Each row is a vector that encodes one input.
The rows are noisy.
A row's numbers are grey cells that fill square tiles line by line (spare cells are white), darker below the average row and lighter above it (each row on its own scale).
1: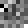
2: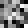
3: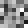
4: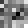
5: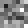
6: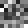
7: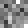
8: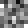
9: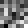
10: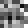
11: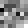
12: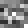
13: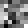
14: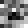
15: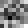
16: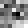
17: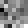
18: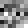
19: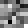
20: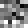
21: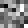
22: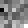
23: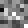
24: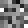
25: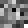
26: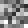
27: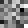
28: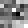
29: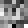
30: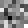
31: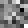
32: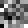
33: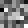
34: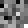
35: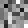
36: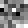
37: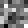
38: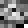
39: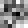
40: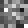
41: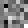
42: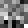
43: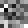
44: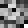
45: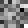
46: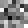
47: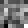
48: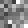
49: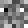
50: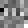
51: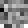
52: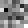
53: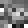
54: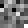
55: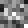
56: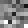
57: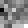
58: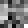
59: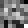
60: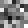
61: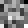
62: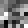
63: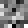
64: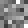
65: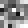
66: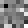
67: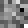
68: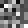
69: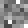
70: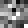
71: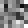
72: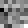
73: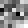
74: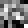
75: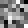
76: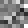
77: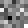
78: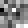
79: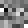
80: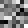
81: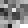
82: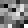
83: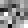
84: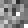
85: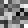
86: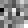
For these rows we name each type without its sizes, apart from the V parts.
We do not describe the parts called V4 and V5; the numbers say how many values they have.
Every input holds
a point on each of two lines, together with either a true/false value and a value of V4, or a value of V5.
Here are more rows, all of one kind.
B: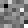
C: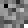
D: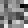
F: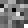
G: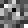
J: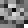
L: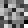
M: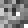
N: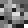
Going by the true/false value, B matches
F and M.
